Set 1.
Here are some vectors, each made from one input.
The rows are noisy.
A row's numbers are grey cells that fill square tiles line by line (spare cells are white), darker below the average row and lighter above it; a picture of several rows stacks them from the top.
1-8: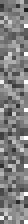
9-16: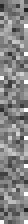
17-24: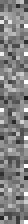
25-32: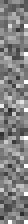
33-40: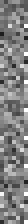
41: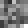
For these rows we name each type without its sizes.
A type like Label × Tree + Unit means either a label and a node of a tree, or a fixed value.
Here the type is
Circle.
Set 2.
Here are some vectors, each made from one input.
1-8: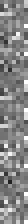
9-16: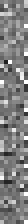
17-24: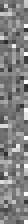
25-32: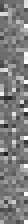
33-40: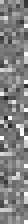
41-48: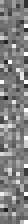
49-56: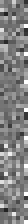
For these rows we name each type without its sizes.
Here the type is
Tree.
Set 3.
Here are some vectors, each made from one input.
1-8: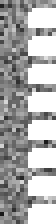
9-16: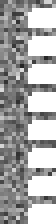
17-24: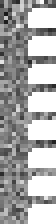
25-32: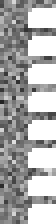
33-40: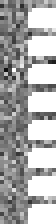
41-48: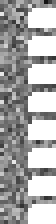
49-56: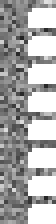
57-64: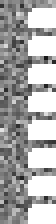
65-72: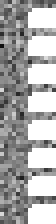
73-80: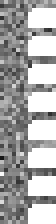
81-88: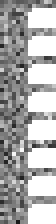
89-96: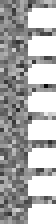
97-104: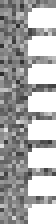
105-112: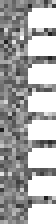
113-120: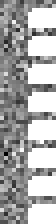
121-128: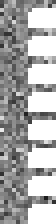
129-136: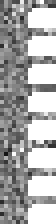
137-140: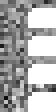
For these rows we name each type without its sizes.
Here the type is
Bool × Bool × Bool + Unit.
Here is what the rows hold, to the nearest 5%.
About 5% of them hold a fixed value. The rest hold three true/false values.
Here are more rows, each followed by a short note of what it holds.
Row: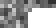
three true/false values
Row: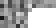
three true/false values
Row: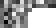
a fixed value
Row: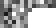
a fixed value
